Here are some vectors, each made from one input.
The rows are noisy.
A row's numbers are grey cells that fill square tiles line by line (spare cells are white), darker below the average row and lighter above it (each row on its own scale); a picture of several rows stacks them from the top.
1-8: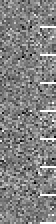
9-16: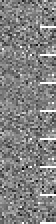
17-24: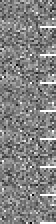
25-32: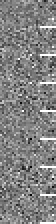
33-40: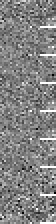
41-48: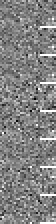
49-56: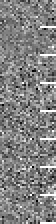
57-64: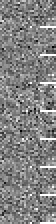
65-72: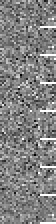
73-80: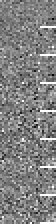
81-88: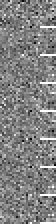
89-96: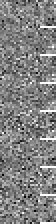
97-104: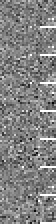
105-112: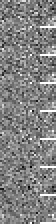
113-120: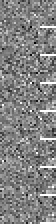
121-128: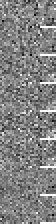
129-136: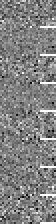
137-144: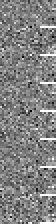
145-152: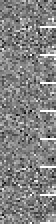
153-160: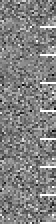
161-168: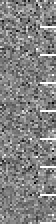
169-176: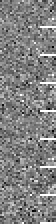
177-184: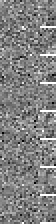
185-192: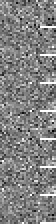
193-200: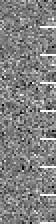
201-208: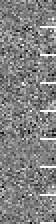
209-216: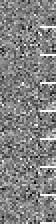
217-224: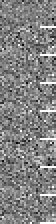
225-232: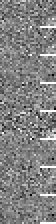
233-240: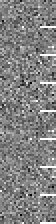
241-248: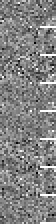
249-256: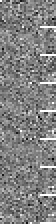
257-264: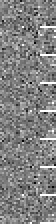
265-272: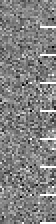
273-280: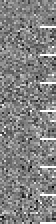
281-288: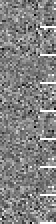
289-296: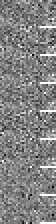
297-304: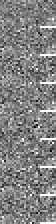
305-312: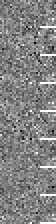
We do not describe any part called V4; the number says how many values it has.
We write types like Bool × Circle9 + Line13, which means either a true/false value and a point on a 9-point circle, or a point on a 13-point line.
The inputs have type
Line10 × (Tree8 + Unit) × Tree12 × Tree12 × V4.
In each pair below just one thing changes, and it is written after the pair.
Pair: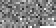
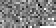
the place on the 10-point line
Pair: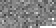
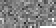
the node of one of the two trees
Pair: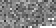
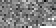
the node of one of the two trees
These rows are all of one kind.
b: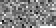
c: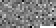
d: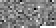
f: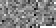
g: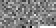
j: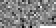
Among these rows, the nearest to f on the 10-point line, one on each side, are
d and j.
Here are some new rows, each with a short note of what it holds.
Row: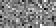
a point on a 10-point line, a node of an 8-node tree, a node of each of two 12-node trees and a value of V4
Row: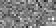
a point on a 10-point line, a node of each of two 12-node trees and a value of V4
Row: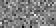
a point on a 10-point line, a node of an 8-node tree, a node of each of two 12-node trees and a value of V4
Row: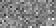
a point on a 10-point line, a node of each of two 12-node trees and a value of V4
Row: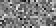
a point on a 10-point line, a node of an 8-node tree, a node of each of two 12-node trees and a value of V4
